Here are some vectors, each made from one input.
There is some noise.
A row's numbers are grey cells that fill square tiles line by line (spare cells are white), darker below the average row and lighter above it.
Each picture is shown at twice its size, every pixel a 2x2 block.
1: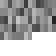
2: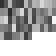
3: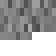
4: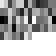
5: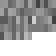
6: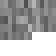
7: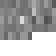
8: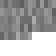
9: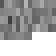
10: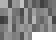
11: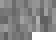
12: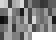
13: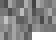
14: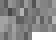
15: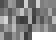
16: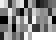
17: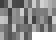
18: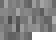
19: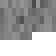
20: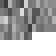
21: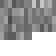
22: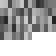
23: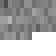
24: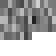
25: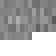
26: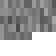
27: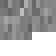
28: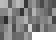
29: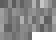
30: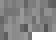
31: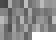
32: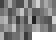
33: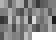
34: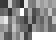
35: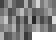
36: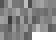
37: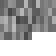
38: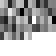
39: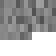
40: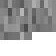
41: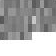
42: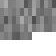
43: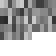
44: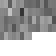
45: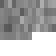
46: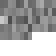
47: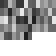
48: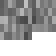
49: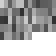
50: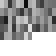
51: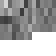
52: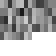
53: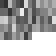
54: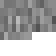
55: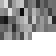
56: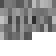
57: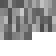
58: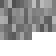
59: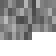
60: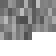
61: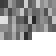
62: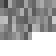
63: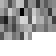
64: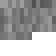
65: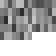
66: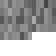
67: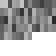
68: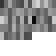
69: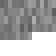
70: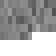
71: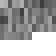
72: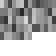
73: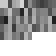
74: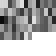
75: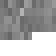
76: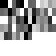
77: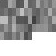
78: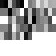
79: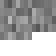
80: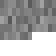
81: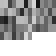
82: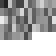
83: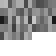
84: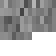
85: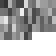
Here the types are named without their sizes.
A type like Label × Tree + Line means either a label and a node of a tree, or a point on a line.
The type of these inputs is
Circle × (Circle + Unit) × Line.
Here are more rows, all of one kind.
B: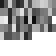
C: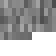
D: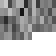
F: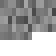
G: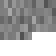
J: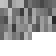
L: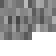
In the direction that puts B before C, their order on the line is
D, J, B, F, G, L, C.
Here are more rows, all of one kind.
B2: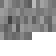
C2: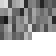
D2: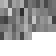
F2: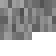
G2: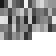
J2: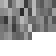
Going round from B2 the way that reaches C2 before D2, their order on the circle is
B2, J2, C2, F2, D2, G2.
